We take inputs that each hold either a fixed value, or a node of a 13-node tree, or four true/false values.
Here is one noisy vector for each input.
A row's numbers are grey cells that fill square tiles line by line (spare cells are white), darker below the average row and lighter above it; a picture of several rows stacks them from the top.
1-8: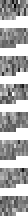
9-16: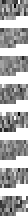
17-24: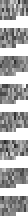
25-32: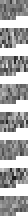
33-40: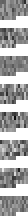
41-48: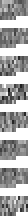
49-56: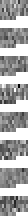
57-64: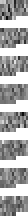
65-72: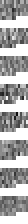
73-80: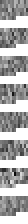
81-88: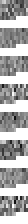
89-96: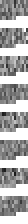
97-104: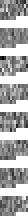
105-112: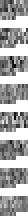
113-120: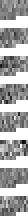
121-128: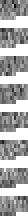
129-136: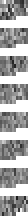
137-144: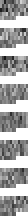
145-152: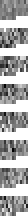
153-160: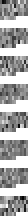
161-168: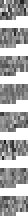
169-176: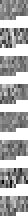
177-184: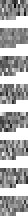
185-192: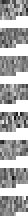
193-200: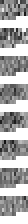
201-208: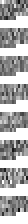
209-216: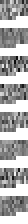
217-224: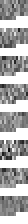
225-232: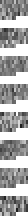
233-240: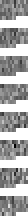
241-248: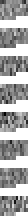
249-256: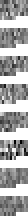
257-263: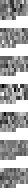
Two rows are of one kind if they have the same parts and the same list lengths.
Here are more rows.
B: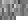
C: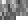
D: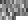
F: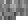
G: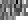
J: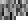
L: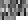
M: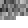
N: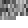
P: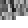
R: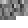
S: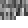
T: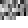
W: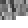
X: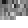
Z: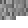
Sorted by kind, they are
B, C, D, F, L, P, R, T, W, Z
G, M, N, X
J, S

